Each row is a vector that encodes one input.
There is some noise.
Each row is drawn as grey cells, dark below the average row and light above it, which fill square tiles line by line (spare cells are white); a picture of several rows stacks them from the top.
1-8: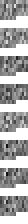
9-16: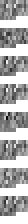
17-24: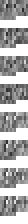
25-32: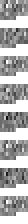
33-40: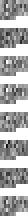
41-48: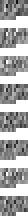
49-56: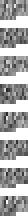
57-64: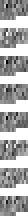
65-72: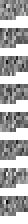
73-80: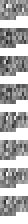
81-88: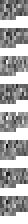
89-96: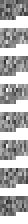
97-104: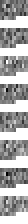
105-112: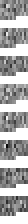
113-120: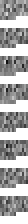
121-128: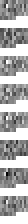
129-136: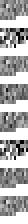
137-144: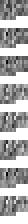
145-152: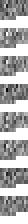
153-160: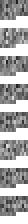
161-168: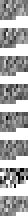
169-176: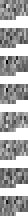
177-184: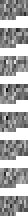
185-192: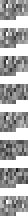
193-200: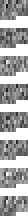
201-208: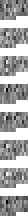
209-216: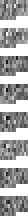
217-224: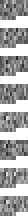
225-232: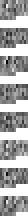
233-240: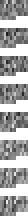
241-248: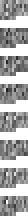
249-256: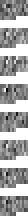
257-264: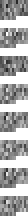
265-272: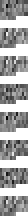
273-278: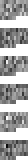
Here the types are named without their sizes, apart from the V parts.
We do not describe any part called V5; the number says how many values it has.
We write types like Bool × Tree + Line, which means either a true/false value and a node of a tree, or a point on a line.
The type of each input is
List(Bool × V5).
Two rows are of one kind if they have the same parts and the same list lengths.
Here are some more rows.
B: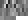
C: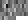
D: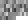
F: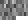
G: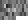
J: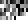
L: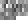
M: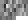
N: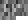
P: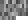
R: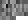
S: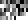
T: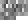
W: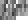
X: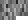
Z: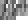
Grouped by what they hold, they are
B, C, F, G, N, P, R, X
D, L, M, T, W, Z
J, S

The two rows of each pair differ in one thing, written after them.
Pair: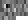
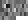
the true/false value in item 2 of the list
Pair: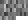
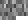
the value of V5 in item 2 of the list
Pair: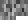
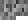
the true/false value in item 2 of the list
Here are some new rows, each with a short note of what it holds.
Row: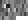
a list of two items
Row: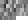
a list of one item
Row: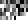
the empty list
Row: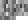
a list of one item
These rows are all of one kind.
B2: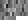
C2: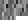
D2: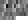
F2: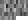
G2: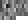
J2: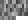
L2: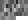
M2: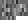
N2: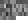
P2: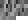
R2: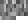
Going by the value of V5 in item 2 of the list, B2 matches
N2 and P2.
